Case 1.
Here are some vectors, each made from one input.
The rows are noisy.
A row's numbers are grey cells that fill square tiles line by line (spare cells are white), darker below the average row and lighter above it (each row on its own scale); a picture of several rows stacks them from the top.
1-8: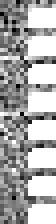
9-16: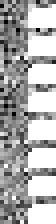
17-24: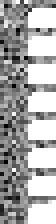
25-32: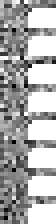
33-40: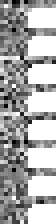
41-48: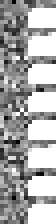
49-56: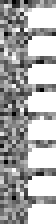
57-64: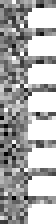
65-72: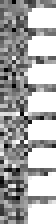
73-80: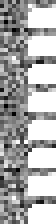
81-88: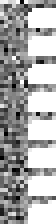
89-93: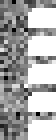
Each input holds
a point on a 13-point line.
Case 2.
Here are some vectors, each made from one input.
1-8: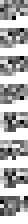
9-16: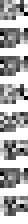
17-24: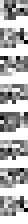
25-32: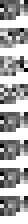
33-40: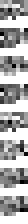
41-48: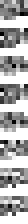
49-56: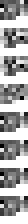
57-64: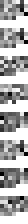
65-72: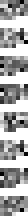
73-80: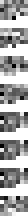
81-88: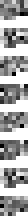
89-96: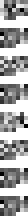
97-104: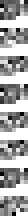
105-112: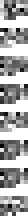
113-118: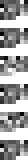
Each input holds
one of 12 labels.
